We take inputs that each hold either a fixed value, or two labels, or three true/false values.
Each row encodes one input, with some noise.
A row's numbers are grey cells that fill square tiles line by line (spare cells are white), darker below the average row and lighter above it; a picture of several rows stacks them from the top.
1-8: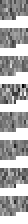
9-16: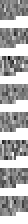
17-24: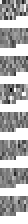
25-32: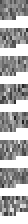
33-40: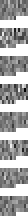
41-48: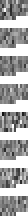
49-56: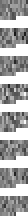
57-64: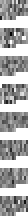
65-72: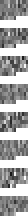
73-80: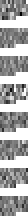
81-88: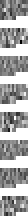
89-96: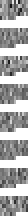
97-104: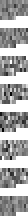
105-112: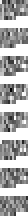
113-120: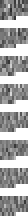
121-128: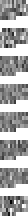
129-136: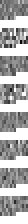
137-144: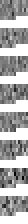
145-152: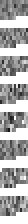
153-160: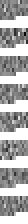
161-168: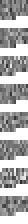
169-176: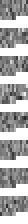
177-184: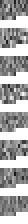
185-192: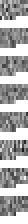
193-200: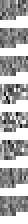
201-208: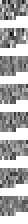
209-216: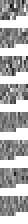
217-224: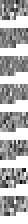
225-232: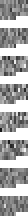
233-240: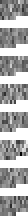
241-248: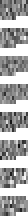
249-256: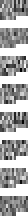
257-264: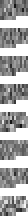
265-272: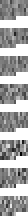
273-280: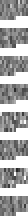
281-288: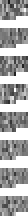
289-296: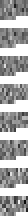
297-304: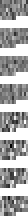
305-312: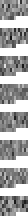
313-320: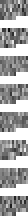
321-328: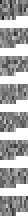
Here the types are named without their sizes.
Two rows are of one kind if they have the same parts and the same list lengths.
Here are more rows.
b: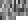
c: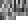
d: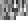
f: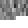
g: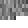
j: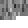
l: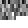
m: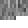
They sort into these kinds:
b, c
d, l
f, g, j, m

